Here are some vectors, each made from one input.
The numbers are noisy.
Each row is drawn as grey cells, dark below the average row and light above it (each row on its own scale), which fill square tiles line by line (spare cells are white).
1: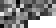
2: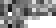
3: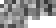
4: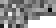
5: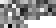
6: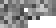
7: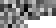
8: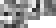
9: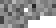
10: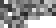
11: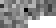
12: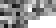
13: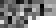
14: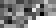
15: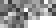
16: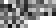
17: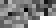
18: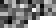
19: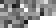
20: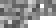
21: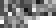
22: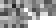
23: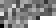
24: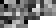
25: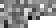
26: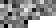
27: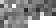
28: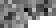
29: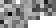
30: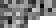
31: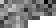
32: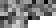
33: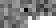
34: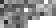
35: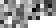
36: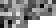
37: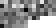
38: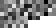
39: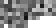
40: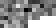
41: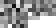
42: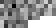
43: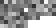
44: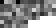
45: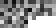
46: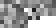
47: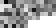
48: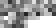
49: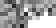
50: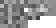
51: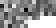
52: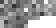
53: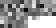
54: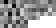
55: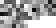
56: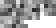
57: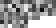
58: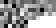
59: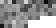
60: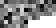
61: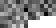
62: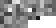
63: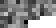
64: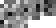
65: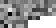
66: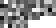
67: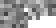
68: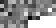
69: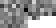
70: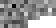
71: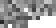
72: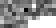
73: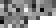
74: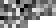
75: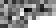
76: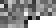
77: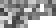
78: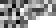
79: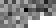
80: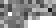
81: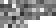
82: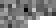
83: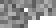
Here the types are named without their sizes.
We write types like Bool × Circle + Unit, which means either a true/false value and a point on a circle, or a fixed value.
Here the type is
Bool × Circle × Line.
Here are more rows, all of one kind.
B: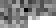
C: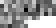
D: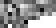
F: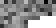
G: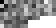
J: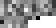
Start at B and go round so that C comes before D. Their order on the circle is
B, G, C, D, J, F.
